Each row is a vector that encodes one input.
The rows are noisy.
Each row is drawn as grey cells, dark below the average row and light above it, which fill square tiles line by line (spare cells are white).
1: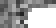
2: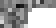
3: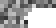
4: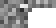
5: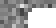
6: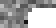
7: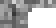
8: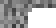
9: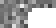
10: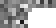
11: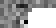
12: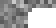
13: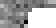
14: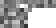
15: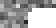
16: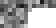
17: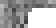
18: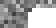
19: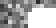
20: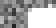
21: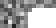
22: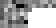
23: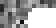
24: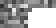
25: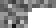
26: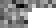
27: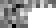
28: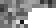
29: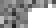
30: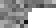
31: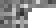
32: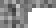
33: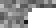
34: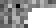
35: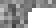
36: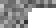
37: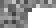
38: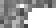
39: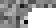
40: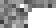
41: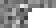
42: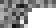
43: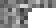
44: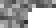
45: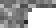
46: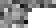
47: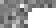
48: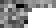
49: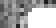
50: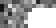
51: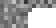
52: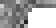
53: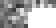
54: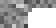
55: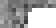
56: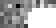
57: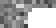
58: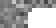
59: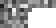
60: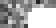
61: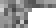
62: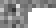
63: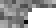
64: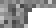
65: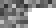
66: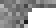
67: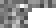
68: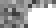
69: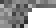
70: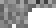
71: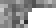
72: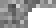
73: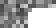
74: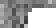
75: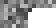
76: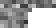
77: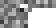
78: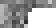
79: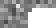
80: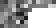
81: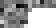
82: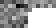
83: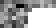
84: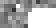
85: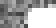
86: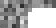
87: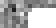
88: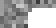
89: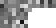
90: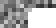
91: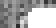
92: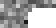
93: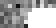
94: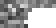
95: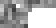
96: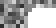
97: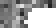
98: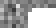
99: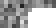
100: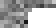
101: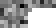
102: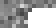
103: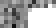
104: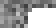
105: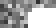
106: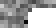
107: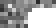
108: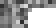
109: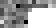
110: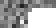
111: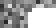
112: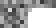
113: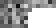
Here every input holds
a point on an 8-point line, together with either one of 5 labels, or a point on a 4-point line.
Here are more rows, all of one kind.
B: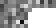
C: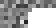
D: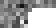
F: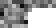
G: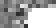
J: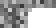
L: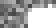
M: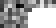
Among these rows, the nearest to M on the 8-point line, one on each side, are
G and L.
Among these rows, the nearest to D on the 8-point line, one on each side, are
C and J.
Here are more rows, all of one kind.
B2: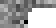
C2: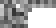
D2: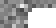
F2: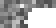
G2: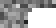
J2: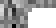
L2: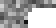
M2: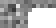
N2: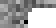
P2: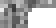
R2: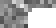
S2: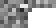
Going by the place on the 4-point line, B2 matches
C2, G2, M2 and N2.
